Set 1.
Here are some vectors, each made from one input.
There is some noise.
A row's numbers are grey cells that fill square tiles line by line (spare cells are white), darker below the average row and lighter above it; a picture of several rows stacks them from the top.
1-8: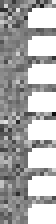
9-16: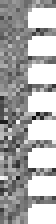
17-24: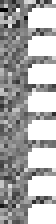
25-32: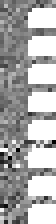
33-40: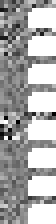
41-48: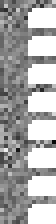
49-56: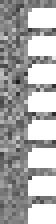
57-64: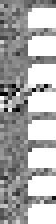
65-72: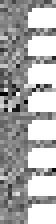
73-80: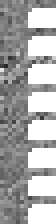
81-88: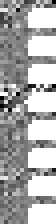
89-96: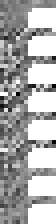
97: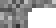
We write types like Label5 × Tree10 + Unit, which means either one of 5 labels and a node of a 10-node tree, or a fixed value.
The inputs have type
Label8 × Label8.
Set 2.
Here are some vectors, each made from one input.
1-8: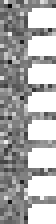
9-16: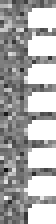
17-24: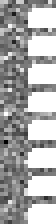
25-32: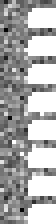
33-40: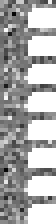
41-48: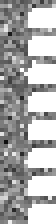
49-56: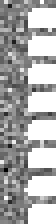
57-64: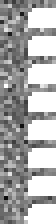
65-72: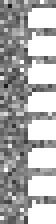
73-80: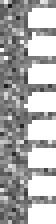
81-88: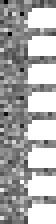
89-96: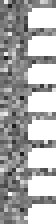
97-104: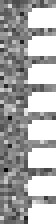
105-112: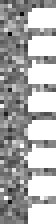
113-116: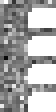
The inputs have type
Bool × Line8.
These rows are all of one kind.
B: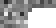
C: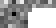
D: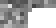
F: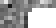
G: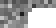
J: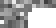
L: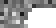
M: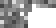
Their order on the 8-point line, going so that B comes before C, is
M, J, B, L, F, G, D, C.
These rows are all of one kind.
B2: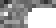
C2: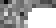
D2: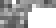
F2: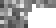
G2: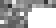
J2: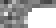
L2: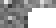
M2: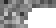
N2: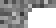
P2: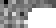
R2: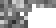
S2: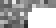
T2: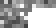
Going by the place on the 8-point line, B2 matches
F2, J2, R2 and T2.
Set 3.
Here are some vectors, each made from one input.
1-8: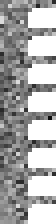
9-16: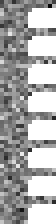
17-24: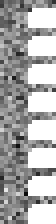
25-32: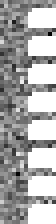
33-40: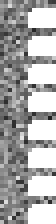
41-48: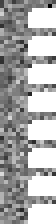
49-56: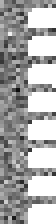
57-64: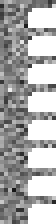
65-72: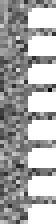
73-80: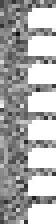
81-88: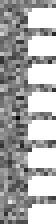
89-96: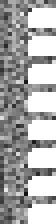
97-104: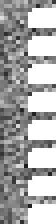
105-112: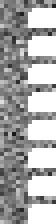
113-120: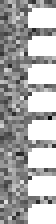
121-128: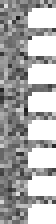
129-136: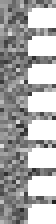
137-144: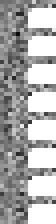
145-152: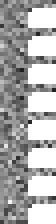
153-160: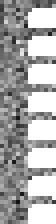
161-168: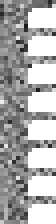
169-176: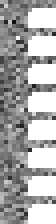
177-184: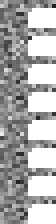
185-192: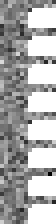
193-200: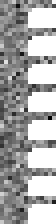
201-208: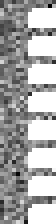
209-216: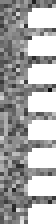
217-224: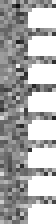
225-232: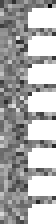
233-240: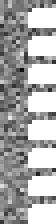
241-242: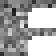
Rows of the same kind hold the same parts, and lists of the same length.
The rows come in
2 kinds.
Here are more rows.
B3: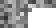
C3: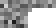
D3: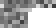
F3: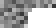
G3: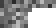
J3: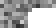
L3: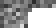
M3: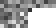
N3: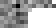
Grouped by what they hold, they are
B3, C3, G3, J3, L3, M3
D3, F3, N3

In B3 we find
a node of a 20-node tree.
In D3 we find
one of 9 labels.
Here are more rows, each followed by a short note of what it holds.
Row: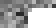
one of 9 labels
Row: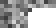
a node of a 20-node tree
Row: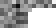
one of 9 labels
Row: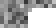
one of 9 labels
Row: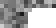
one of 9 labels
